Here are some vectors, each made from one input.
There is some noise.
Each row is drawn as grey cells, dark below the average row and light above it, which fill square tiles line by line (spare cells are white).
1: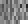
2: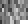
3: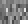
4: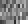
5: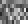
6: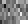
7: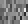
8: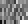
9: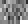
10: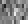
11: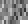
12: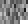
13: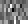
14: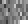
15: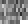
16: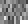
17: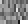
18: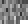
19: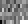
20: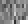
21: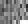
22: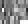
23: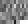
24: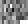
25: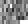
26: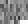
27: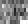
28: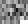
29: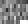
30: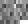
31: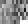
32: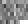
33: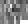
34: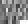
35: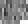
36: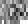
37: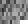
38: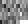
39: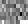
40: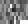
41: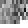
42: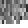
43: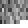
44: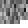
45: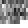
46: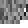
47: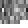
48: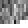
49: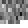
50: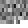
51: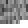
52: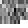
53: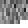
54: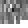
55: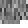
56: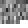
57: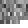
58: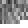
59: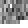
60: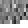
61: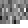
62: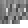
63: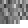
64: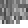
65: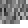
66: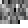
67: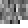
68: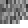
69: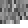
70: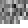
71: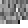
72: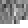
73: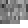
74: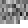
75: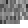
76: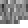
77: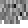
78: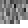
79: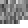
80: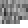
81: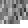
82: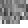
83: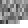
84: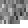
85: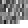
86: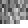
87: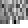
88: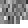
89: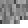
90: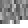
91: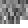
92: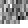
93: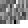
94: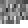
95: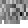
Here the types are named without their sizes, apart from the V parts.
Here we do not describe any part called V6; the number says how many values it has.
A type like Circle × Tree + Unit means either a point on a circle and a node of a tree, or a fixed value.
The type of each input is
Label × V6 + Tree.
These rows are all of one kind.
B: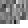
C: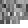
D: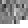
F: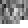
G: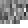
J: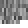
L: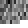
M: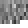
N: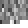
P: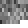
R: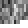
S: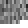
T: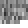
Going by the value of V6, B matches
D, F, L and R.
